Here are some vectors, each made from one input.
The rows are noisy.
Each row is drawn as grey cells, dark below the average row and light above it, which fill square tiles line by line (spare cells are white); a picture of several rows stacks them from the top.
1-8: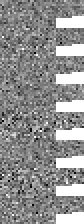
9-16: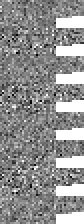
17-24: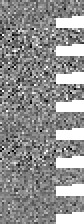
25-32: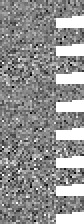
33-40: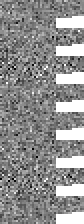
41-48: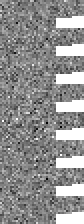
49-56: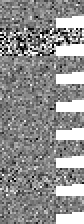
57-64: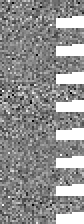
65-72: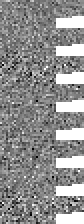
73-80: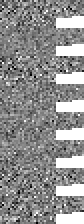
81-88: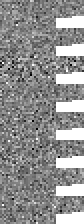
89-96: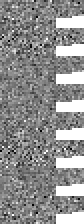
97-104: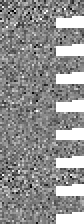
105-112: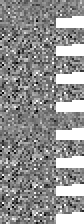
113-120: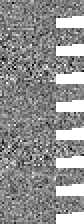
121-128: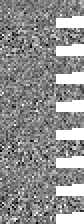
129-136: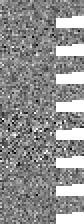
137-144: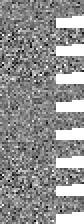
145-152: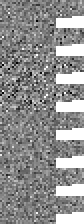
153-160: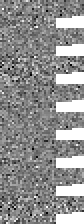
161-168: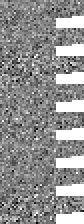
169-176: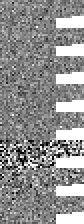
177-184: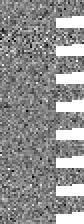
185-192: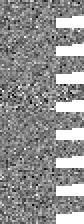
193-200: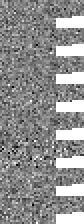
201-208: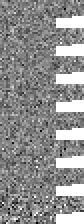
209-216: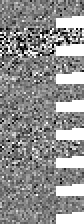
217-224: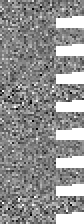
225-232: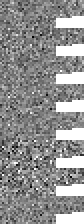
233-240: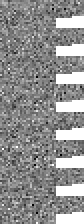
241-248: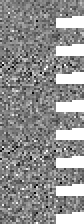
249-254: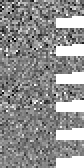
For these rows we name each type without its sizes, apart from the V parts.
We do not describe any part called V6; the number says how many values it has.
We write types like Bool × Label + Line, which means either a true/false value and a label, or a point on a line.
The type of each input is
List(Line × (Line + V6)).
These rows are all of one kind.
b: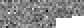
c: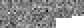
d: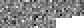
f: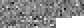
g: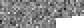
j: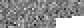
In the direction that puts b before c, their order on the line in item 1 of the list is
j, b, c, g, f, d.
